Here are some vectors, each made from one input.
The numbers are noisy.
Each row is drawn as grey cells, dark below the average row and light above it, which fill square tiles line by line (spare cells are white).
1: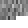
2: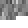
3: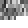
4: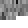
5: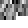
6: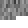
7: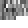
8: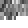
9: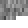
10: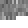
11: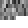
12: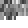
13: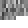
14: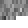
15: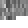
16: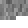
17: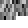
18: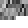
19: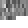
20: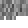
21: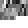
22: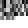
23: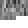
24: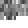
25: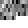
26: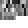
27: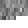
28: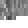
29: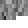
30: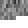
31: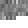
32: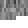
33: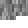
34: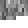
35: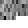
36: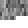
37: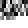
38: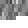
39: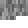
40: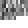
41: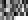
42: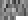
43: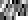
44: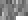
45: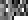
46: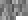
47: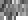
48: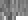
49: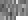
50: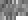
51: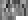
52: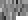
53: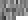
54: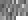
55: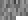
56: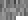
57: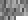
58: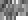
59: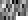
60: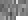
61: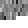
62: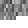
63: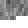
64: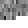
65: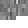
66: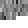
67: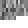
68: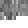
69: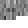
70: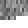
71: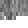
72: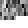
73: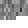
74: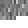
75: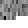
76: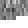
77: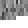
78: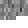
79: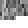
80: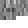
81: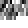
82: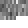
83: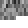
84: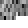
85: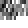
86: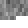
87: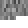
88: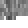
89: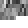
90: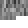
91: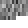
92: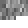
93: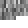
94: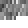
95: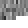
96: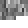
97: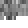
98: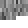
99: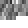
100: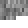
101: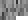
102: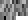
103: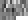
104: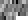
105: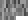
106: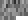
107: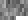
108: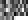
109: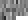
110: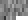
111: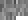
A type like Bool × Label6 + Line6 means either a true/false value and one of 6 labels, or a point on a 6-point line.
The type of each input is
Bool × Tree11 + Unit.
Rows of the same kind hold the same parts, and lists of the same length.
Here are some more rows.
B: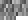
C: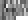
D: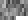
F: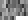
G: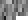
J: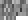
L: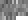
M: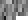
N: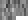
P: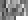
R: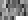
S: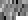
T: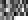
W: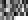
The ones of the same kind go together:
B, C, D, F, G, J, L, M, N, P, R, S
T, W

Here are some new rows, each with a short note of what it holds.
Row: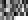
a fixed value
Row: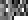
a fixed value
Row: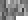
a node of an 11-node tree and a true/false value
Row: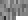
a node of an 11-node tree and a true/false value
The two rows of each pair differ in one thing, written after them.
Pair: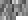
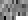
the true/false value
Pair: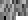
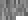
the true/false value
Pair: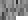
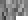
the node of the tree
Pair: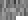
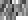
the node of the tree
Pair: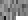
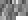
the true/false value
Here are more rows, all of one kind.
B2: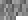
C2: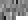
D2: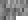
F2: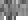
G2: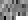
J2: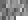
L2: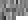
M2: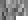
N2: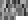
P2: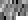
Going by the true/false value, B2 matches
F2 and N2.
